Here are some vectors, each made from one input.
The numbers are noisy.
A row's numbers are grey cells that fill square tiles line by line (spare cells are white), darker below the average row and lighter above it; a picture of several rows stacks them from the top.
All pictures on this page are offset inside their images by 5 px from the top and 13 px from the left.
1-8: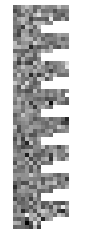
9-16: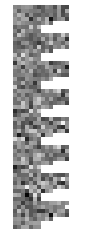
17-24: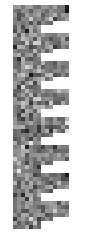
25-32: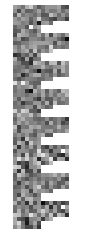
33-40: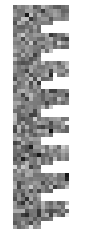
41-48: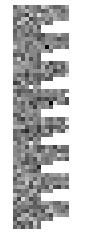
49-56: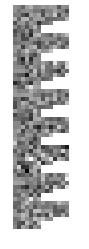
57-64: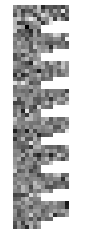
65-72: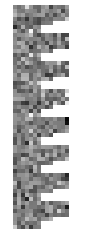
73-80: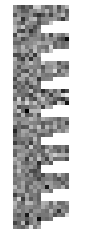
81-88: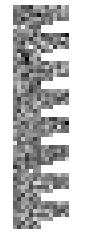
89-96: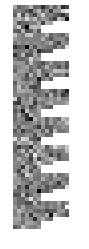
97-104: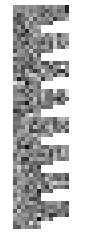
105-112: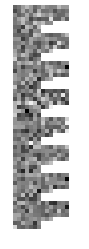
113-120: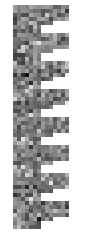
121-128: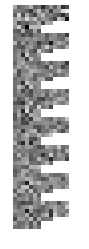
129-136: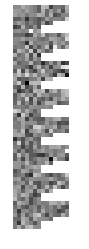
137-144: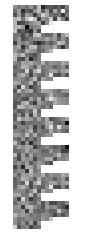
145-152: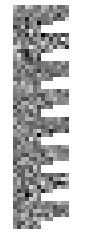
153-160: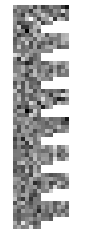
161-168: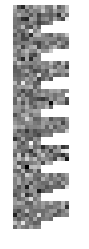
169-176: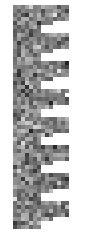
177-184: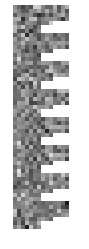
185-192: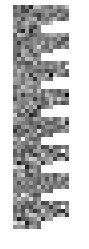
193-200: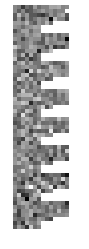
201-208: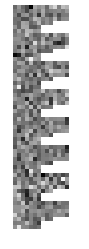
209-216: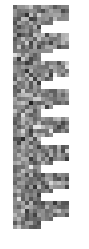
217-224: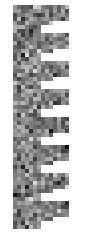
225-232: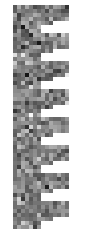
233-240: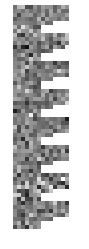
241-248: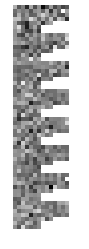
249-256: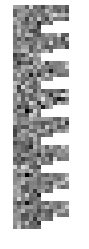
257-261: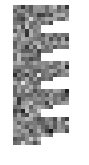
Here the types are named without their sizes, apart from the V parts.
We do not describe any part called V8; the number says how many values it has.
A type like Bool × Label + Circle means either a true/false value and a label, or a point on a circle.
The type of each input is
List(Label + Line) × V8.
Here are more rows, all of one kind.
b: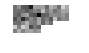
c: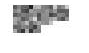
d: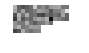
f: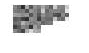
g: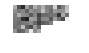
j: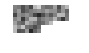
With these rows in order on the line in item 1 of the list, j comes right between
b and g.
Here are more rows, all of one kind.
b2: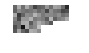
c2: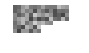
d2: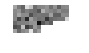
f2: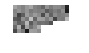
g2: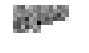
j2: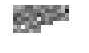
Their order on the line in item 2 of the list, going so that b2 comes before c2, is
g2, b2, f2, d2, c2, j2.
